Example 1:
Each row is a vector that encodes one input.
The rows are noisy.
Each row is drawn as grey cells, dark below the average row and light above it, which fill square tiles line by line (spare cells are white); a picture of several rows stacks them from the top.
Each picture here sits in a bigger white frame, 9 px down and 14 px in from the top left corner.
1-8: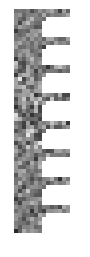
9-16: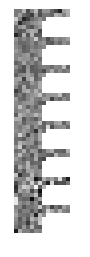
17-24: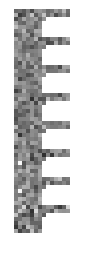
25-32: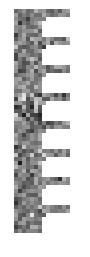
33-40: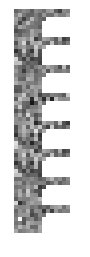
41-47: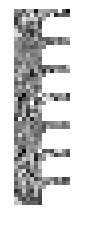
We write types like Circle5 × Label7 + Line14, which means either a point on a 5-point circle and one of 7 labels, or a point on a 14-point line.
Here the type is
List2(Circle6).
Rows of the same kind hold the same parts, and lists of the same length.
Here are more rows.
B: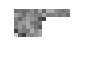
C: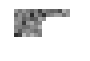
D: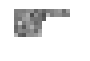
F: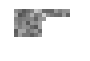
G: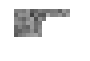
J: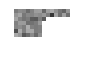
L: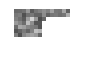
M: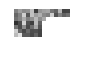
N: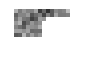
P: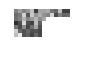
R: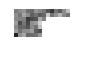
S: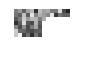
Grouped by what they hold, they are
B, F, J, L
C, D, G, N, R
M, P, S

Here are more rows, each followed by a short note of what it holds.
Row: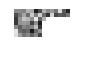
the empty list
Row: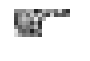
the empty list
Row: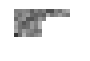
a list of one item
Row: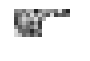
the empty list
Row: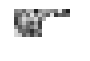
the empty list
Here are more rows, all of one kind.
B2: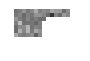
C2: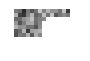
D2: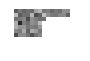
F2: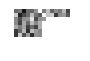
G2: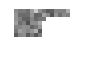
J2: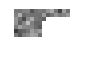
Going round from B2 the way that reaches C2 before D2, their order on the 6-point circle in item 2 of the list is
B2, F2, C2, J2, D2, G2.
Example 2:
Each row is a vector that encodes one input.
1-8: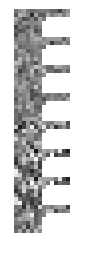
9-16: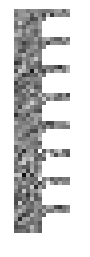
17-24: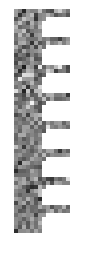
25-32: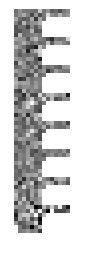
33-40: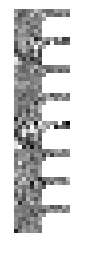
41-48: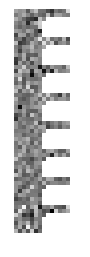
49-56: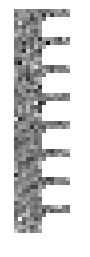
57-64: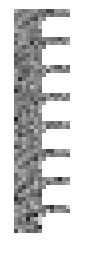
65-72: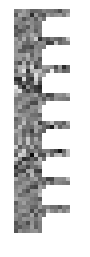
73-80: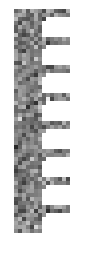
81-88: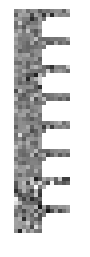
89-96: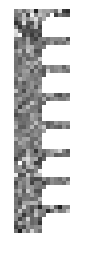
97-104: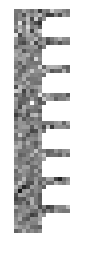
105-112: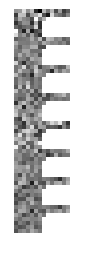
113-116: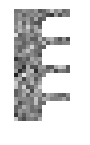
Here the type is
List2(Circle6).
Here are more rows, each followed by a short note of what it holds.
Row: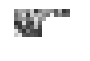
the empty list
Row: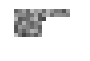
a list of two items
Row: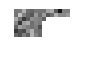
a list of two items
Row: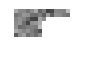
a list of one item
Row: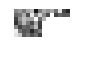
the empty list
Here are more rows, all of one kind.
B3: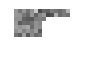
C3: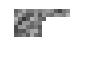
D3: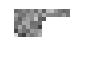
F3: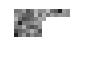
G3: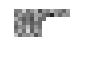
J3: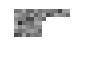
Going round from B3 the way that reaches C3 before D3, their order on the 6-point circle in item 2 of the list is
B3, C3, G3, F3, D3, J3.
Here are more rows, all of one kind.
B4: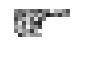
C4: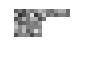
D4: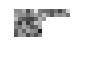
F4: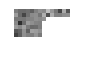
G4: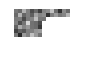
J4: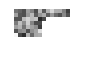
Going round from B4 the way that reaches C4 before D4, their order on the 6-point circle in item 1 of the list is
B4, J4, G4, F4, C4, D4.
